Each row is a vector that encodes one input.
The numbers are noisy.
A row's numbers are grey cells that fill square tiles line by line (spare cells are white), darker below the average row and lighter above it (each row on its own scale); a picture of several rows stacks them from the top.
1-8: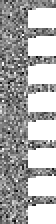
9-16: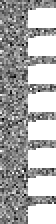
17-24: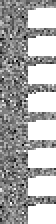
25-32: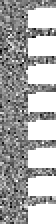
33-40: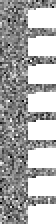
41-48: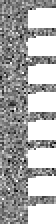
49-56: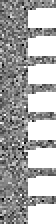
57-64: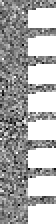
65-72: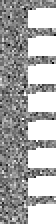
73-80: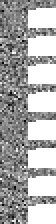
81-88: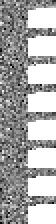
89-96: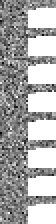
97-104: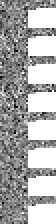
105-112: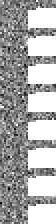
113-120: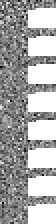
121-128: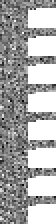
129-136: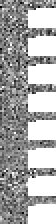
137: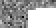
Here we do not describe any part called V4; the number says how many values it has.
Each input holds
a list of up to three items, each a true/false value and a value of V4.
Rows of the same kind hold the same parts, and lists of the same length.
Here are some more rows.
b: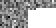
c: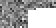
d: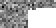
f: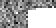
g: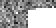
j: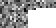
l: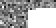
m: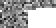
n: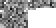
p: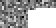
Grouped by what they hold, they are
b, m
c, d, j, n
f, g
l, p

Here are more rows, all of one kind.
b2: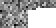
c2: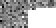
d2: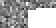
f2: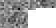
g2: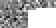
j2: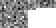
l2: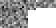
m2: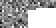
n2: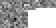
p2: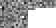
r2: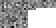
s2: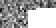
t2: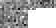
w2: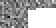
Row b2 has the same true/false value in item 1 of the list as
d2, m2, s2 and w2.
